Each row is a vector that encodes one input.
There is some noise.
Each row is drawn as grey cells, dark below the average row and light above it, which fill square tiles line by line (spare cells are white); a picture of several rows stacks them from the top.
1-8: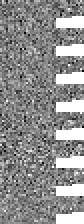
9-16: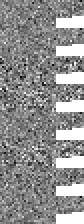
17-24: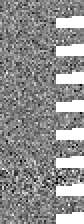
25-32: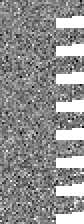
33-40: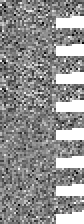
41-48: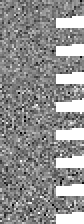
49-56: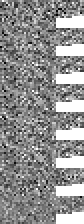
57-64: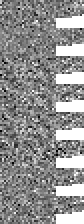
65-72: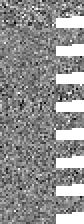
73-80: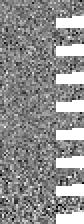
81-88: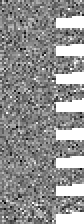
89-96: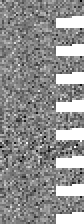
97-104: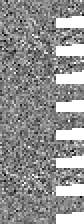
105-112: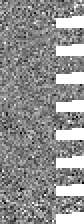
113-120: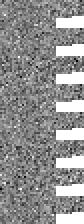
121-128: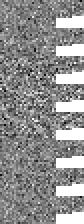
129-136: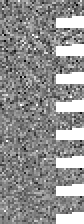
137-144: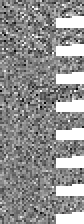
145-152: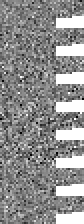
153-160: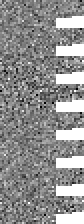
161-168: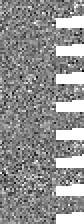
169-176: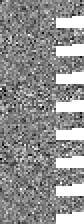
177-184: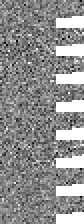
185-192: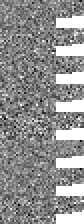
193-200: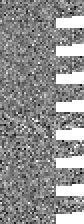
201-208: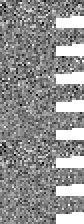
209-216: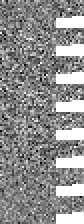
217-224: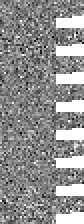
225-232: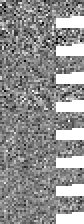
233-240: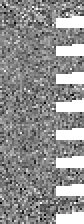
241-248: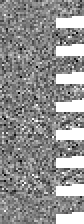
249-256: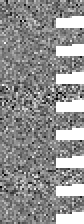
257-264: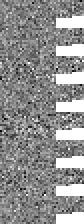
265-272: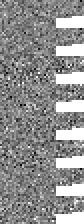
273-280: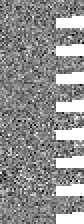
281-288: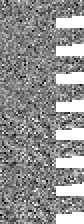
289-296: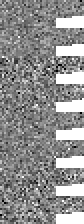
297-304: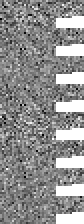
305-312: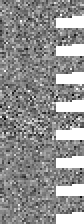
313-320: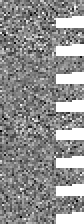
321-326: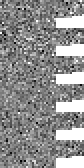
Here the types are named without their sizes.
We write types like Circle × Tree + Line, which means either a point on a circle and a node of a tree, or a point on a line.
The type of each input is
Line + List(Circle).
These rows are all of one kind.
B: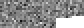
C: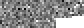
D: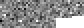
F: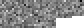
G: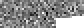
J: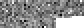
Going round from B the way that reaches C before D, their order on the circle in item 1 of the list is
B, J, G, C, D, F.
